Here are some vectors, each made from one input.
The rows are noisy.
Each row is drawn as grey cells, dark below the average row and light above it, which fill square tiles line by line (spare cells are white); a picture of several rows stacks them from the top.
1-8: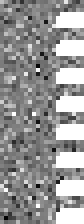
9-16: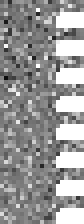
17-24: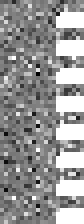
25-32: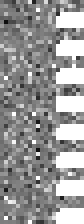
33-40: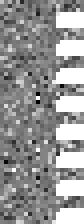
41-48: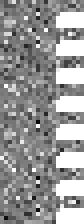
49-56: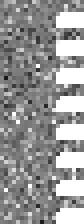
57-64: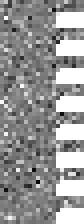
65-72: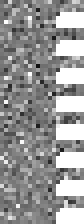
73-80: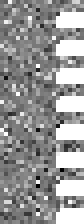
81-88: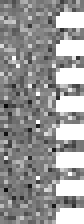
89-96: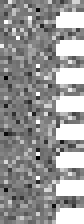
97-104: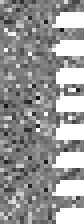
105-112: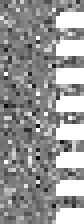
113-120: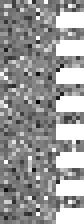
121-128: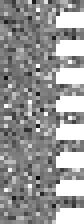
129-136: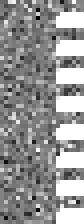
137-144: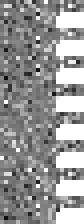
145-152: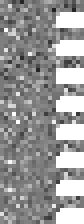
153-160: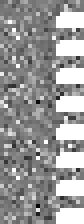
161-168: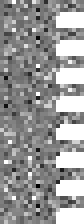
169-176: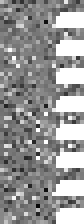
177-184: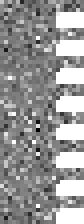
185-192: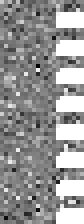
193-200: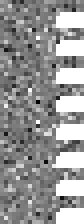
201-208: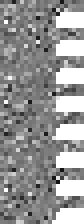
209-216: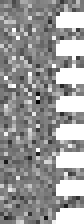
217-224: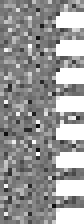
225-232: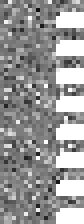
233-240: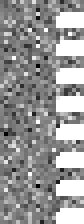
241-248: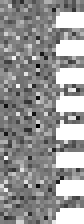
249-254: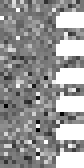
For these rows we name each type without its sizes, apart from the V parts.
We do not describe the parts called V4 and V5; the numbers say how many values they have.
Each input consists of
either a point on a line and a value of V5, or a true/false value and a value of V4.
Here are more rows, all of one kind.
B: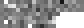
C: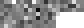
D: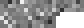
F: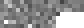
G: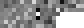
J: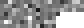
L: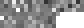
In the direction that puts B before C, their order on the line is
J, B, C, L, F, D, G.
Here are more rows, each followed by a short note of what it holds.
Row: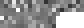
a point on a line and a value of V5
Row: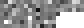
a point on a line and a value of V5
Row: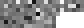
a true/false value and a value of V4
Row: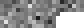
a point on a line and a value of V5
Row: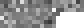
a point on a line and a value of V5
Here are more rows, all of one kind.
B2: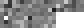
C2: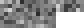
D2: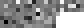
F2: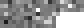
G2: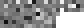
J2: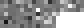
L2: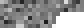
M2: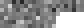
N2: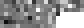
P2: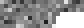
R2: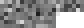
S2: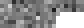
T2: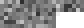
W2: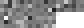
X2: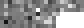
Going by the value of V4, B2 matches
F2, J2, W2 and X2.
